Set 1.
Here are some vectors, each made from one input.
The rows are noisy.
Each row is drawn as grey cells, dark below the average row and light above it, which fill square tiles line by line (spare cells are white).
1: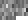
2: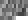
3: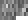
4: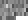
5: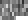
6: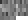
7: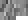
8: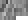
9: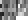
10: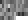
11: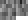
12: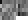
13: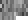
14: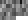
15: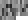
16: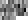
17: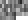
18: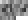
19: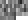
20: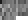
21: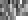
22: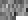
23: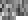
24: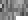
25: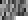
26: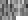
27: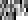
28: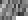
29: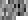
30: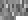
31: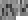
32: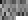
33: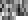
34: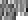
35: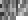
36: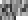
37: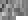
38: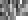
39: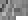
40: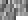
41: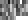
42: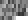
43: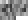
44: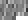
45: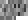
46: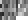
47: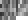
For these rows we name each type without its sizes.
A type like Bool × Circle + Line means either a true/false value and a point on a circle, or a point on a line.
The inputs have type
List(Line).
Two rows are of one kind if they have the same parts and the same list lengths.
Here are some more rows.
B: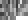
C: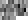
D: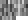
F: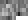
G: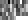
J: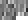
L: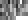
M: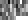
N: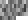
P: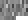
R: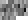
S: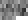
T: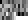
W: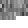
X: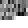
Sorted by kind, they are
B, G, L, M
C, D, J, P, R, S, W
F, N, T, X

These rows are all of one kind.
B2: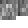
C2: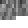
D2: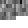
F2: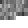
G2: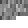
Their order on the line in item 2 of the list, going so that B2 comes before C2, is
F2, G2, B2, C2, D2.
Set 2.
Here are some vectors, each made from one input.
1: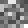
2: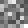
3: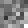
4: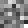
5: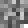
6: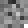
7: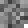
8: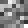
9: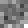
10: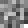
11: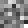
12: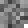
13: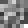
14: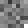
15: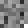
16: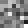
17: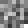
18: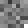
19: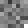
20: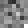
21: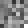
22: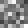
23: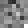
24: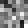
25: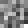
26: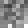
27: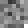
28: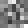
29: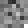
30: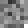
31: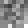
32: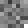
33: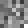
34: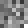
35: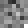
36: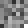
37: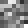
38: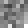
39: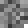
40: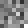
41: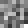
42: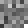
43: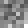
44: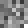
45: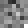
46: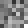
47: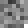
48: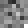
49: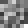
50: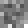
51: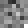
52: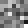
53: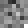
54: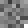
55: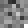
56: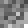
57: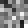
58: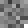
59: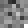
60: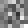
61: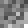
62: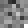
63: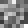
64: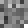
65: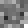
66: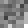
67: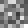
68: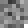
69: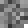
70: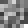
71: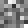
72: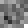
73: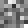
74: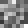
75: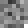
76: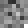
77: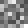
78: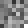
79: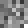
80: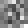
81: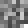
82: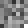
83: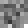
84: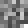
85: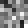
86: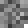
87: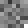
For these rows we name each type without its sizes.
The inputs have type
List(Line).
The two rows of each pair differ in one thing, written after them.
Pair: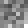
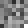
the place on the line in item 2 of the list
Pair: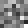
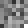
the place on the line in item 1 of the list
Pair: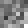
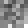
the place on the line in item 2 of the list
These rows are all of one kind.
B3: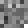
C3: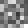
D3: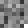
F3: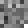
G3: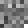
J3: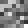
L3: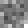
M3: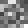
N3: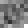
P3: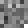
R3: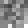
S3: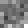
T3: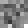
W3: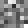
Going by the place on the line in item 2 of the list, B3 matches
D3, F3 and P3.
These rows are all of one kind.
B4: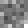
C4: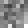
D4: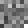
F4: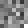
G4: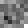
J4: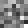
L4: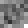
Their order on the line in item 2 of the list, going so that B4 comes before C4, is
J4, D4, F4, G4, L4, B4, C4.
